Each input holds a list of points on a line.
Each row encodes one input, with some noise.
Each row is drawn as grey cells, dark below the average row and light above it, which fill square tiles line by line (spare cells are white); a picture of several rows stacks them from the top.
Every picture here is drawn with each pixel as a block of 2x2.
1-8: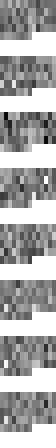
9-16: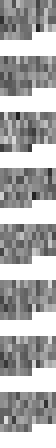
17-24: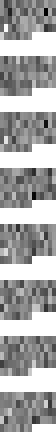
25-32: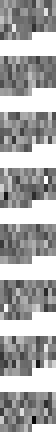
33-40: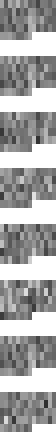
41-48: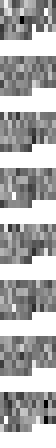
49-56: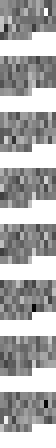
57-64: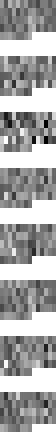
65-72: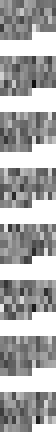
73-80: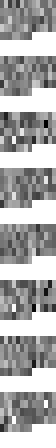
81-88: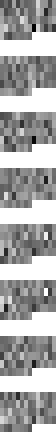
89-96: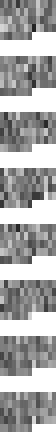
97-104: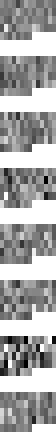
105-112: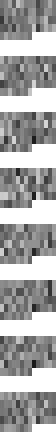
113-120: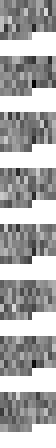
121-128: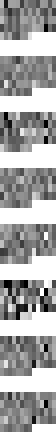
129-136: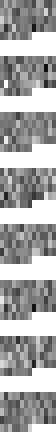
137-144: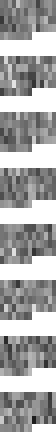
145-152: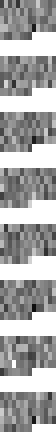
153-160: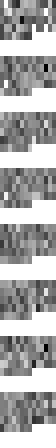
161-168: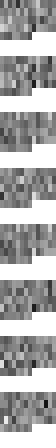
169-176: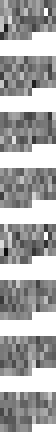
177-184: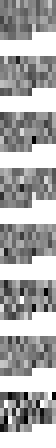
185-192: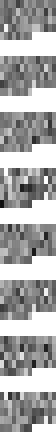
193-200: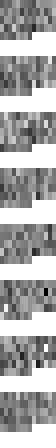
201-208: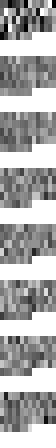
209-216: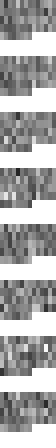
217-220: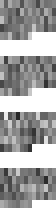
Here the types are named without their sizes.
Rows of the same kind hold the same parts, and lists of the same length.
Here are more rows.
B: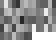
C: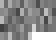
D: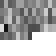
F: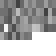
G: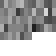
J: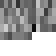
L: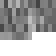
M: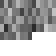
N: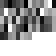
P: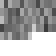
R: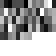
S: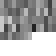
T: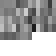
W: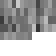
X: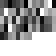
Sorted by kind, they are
B, C, F, L, P, W
D, G, J, M, S, T
N, R, X

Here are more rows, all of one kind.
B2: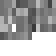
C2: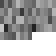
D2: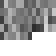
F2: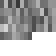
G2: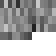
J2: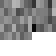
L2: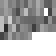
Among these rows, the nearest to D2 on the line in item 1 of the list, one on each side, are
C2 and J2.
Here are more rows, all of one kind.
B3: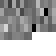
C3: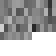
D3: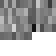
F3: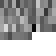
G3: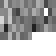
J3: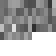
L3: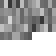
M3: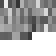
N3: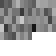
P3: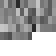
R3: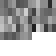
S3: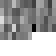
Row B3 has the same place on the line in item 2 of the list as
D3, F3 and S3.
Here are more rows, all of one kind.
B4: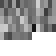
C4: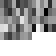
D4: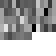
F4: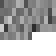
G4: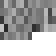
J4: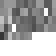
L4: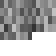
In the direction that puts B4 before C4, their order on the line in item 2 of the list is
J4, L4, D4, B4, F4, C4, G4.
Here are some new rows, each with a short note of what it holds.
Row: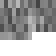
a list of one item
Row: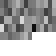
a list of two items
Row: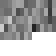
a list of two items
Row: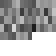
a list of two items
